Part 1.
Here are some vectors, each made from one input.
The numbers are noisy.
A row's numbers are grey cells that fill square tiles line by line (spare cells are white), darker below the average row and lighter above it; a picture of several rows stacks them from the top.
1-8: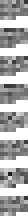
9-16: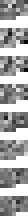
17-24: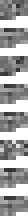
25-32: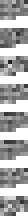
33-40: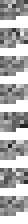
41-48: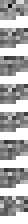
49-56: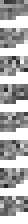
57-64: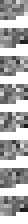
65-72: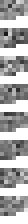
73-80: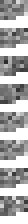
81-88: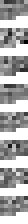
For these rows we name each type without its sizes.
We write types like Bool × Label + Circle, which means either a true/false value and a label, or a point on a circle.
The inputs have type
Label.
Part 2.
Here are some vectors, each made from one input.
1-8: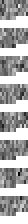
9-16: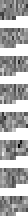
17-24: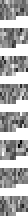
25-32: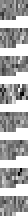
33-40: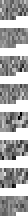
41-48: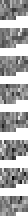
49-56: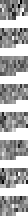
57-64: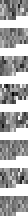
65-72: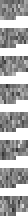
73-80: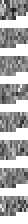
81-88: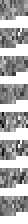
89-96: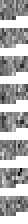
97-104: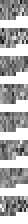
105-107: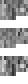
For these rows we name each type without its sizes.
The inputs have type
Bool × Bool × Bool × Bool.
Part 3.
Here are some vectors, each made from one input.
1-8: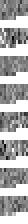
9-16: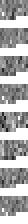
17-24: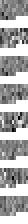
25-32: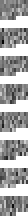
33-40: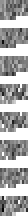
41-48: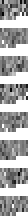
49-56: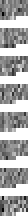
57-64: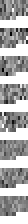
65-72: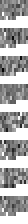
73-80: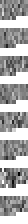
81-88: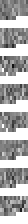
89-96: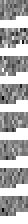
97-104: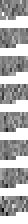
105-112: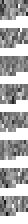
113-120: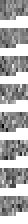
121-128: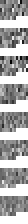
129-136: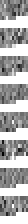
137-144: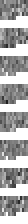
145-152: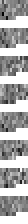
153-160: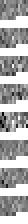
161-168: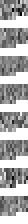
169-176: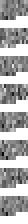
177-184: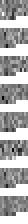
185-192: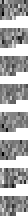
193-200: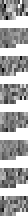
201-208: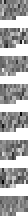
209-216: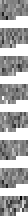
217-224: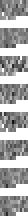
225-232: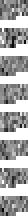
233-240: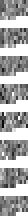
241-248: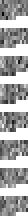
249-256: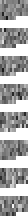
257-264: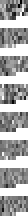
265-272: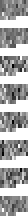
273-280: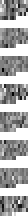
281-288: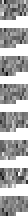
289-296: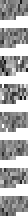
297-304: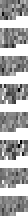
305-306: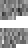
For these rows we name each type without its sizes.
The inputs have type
Bool × Bool × Bool × Bool + Unit.
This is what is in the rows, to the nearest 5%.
A few of them hold a fixed value. The rest hold four true/false values.
